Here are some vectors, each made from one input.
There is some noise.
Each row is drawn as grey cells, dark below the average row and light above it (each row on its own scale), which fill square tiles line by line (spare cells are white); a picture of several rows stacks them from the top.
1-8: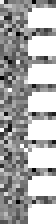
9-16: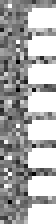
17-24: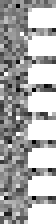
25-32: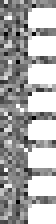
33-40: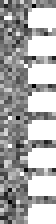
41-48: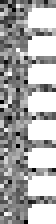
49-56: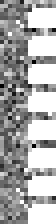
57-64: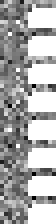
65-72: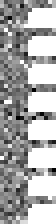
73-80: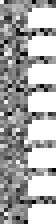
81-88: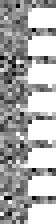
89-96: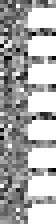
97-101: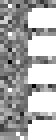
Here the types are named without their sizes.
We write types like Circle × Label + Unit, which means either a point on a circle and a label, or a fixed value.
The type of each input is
Bool × Bool × Bool × (Tree + Unit) + Line.
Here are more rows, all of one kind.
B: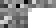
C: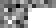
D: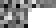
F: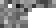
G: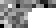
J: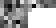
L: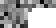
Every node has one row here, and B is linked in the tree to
C and G.
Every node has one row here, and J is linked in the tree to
G and L.
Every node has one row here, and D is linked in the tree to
F.
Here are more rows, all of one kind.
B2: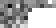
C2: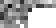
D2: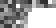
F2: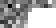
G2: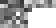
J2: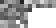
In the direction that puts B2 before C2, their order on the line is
D2, F2, B2, C2, J2, G2.
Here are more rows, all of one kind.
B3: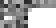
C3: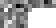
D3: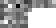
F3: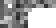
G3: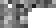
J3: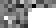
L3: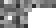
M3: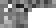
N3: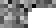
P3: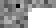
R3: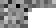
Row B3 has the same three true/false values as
F3 and J3.
